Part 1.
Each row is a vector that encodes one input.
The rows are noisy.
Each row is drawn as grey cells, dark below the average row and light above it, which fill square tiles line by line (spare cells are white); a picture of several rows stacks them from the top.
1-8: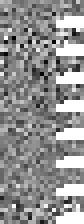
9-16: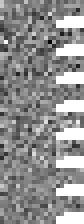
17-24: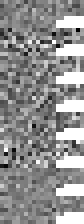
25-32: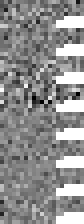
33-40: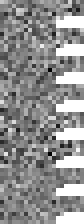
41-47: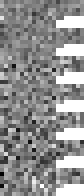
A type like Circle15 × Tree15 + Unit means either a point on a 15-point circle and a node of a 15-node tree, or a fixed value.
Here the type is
Bool × Bool × Bool + Line5.
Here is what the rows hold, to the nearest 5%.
About 25% of them hold a point on a 5-point line. The rest hold three true/false values.
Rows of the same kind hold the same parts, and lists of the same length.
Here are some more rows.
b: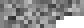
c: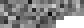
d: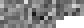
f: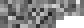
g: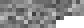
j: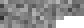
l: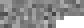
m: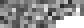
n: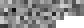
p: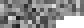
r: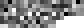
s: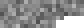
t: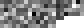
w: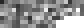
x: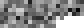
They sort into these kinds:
b, d, g, j, l, n, r, s, t, x
c, f, m, p, w

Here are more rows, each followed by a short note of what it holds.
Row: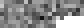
three true/false values
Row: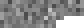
three true/false values
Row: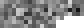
three true/false values
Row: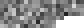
three true/false values
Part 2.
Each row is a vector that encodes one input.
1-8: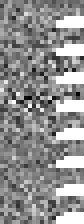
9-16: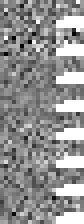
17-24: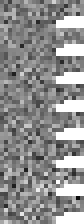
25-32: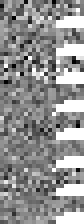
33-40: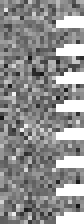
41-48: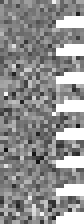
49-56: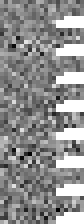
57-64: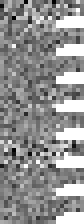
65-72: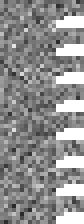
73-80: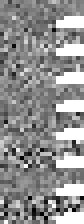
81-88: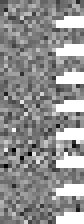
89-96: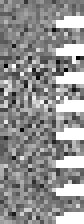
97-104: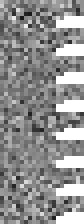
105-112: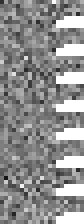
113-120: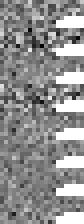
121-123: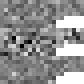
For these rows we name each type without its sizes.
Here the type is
Bool × (Circle + Unit).
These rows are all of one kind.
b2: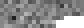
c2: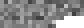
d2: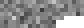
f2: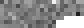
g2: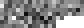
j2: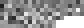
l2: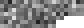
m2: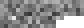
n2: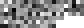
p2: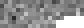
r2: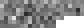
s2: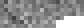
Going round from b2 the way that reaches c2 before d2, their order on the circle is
b2, c2, n2, g2, l2, p2, m2, r2, s2, j2, d2, f2.
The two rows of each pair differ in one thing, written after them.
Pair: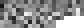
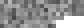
the place on the circle
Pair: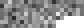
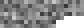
the true/false value
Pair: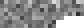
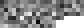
the true/false value
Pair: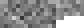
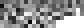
the true/false value
